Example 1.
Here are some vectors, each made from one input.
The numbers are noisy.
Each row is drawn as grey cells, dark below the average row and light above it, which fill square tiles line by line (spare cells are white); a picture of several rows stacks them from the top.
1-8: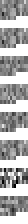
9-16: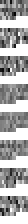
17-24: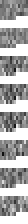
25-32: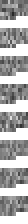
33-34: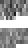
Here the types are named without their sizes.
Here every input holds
a point on a line.
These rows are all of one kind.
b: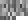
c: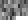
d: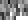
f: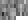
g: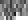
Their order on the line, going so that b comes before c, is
d, f, b, c, g.
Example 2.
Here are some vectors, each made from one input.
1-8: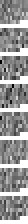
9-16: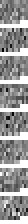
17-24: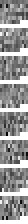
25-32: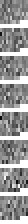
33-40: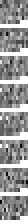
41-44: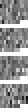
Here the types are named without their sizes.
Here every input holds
a point on each of two lines.
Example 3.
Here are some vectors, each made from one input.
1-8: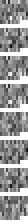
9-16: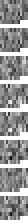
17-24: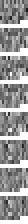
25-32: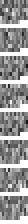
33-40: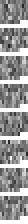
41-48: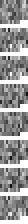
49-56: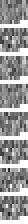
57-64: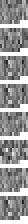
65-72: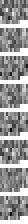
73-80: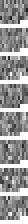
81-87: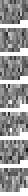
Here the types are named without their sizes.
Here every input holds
a point on a line.
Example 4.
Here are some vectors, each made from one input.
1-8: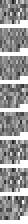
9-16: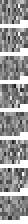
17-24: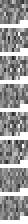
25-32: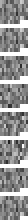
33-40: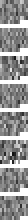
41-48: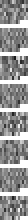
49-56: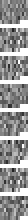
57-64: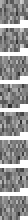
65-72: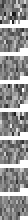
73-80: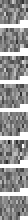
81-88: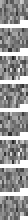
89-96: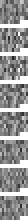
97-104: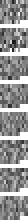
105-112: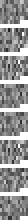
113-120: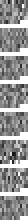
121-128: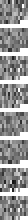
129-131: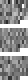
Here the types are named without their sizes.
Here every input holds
a point on a line.
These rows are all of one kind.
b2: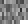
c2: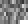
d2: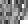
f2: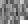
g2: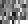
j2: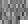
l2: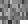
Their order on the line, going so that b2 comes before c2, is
g2, f2, j2, l2, b2, c2, d2.
